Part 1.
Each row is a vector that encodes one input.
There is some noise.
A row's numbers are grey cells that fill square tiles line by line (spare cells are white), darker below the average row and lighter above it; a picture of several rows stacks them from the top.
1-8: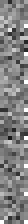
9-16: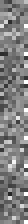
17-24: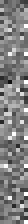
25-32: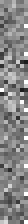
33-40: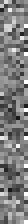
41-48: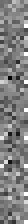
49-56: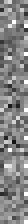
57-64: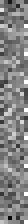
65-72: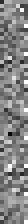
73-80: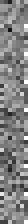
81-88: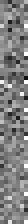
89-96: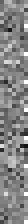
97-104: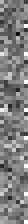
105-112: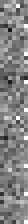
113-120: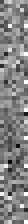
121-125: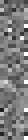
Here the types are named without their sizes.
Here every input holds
a point on each of two lines.
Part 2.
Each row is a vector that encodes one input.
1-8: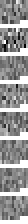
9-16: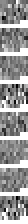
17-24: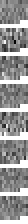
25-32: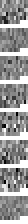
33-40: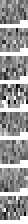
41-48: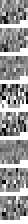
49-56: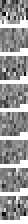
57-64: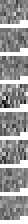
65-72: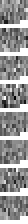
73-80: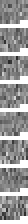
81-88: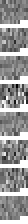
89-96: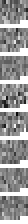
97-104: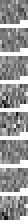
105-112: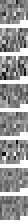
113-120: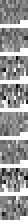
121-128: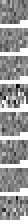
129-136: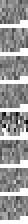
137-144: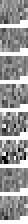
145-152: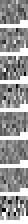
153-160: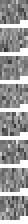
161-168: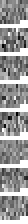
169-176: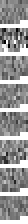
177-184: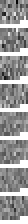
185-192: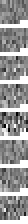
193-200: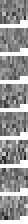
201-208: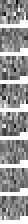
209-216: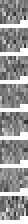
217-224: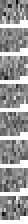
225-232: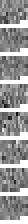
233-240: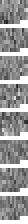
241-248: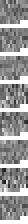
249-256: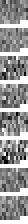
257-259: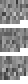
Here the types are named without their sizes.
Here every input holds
a point on a line.
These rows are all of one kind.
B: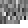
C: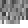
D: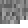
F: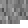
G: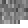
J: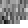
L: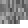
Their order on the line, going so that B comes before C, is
G, B, D, J, F, C, L.
